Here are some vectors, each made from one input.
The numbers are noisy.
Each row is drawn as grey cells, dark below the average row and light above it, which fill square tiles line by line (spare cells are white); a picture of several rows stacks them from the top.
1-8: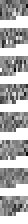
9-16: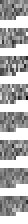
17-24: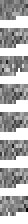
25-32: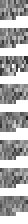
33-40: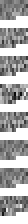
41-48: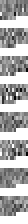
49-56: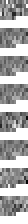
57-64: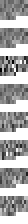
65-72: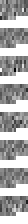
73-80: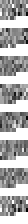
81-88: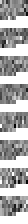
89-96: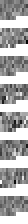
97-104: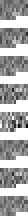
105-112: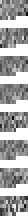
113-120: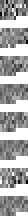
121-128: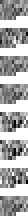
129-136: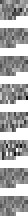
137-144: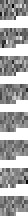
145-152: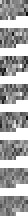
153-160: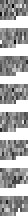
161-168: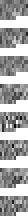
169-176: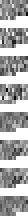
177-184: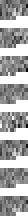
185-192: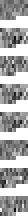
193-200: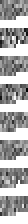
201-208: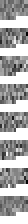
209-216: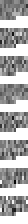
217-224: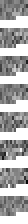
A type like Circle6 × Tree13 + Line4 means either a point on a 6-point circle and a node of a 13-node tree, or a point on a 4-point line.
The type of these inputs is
Label7.
